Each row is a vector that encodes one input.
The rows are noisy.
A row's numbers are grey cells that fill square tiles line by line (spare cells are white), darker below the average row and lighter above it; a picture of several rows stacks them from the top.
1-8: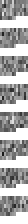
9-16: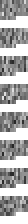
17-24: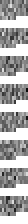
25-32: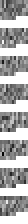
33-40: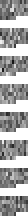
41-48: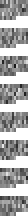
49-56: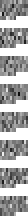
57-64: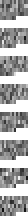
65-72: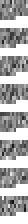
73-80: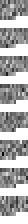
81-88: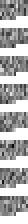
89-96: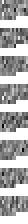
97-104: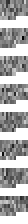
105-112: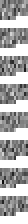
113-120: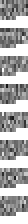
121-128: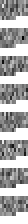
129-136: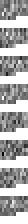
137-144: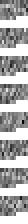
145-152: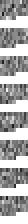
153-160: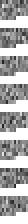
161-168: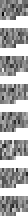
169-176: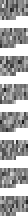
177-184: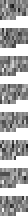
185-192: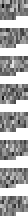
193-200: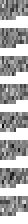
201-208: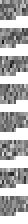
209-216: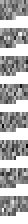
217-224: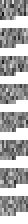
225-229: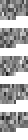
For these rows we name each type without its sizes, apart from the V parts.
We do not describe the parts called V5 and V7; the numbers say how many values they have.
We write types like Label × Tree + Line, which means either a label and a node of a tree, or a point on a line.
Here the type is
(Bool × Label + V7) × V5.
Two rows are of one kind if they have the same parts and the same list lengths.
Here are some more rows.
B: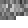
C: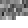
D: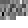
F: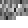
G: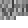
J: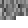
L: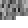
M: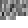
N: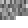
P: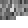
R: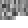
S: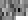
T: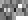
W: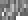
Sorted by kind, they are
B, F, L, N, P, R, S, T, W
C, D, G, J, M

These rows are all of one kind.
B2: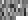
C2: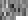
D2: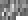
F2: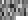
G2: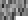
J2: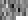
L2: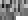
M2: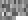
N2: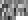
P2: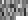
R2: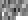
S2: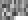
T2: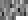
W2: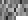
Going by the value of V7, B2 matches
F2, N2, P2 and W2.
